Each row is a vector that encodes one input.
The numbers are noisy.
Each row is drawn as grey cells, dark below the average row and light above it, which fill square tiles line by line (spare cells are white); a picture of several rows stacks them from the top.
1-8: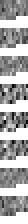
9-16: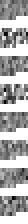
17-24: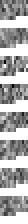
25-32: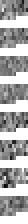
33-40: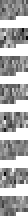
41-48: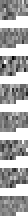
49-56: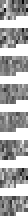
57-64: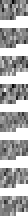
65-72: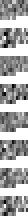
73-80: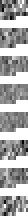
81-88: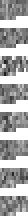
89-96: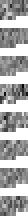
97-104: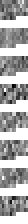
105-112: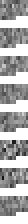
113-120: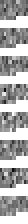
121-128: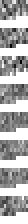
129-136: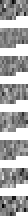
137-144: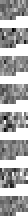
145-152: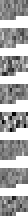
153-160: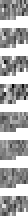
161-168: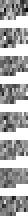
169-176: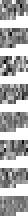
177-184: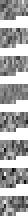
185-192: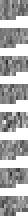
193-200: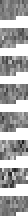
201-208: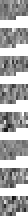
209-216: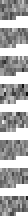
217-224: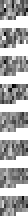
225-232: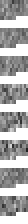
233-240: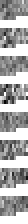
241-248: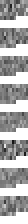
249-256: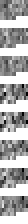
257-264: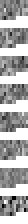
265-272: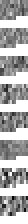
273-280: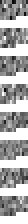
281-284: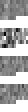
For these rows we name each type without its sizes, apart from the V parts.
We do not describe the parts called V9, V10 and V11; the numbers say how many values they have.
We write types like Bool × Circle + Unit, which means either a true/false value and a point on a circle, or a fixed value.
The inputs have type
Bool × (Label + V9 × V11) × (Line + V10).
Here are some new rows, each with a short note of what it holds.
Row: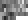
a point on a line, a true/false value, a value of V9 and a value of V11
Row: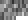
a label, a point on a line and a true/false value
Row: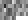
a point on a line, a true/false value, a value of V9 and a value of V11
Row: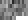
a label, a true/false value and a value of V10
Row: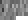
a point on a line, a true/false value, a value of V9 and a value of V11
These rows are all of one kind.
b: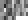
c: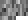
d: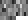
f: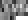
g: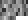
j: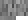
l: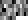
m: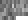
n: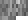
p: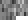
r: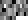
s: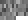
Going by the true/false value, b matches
f, g and m.
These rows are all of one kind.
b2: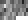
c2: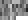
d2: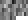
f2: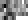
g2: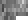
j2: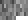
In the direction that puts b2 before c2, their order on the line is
b2, c2, j2, g2, d2, f2.
